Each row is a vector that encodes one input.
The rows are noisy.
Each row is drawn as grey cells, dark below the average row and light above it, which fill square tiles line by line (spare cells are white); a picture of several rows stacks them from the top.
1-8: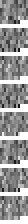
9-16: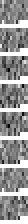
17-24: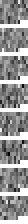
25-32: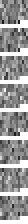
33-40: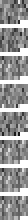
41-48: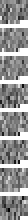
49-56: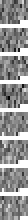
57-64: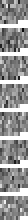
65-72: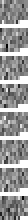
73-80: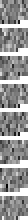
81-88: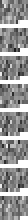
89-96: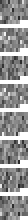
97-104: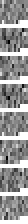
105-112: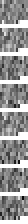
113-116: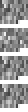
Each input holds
either a point on a 7-point line, or a point on a 9-point line.
